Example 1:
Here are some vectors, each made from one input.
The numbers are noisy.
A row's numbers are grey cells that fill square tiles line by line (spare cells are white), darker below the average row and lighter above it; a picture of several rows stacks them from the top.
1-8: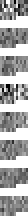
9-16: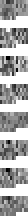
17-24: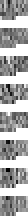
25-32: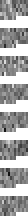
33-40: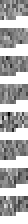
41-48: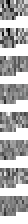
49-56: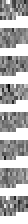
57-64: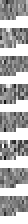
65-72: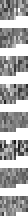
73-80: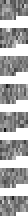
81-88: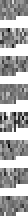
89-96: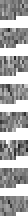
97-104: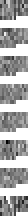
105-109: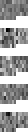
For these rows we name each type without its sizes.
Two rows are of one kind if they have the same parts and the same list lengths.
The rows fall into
3 kinds.
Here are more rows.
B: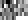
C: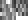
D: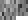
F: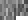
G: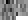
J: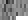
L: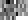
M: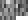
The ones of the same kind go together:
B, D, F, M
C
G, J, L

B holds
a node of a tree and three true/false values.
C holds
a point on a line.
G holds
a node of a tree.
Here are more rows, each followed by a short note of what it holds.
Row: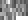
a point on a line
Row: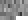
a node of a tree and three true/false values
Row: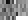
a node of a tree
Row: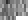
a node of a tree
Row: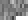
a node of a tree and three true/false values
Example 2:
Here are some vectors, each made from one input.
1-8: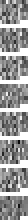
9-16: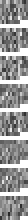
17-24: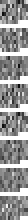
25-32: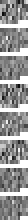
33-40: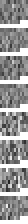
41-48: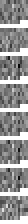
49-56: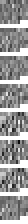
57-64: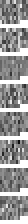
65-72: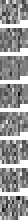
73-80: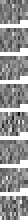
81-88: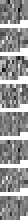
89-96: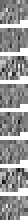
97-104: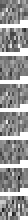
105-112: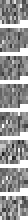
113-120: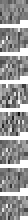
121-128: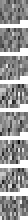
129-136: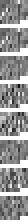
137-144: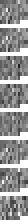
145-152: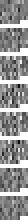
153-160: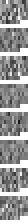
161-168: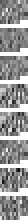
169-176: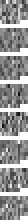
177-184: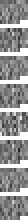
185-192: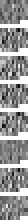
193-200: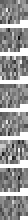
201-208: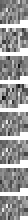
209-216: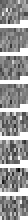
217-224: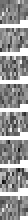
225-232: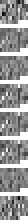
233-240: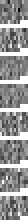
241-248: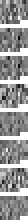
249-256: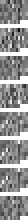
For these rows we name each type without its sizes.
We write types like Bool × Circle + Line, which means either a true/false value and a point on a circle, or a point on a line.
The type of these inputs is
Bool × Bool × Bool + List(Line).
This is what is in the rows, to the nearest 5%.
About 35% of them hold three true/false values. The rest are lists of points on a line.
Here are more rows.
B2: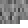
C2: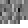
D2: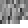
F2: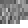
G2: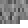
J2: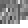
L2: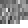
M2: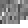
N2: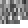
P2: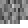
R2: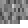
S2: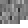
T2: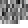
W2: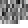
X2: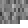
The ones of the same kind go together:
B2, F2, G2, L2, P2, R2, X2
C2, J2, M2, S2
D2
N2, T2, W2

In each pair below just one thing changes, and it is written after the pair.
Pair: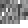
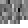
the place on the line in item 1 of the list
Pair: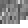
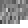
the place on the line in item 2 of the list
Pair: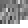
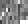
the place on the line in item 2 of the list
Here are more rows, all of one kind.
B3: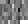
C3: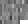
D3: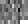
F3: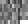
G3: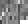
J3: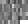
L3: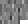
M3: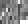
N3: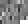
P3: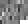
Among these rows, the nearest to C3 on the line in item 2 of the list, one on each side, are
F3 and L3.
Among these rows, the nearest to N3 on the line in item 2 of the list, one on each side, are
M3 and P3.
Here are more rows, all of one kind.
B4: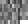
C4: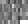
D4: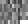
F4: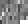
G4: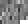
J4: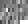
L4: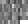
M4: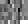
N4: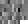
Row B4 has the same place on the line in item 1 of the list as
D4 and M4.
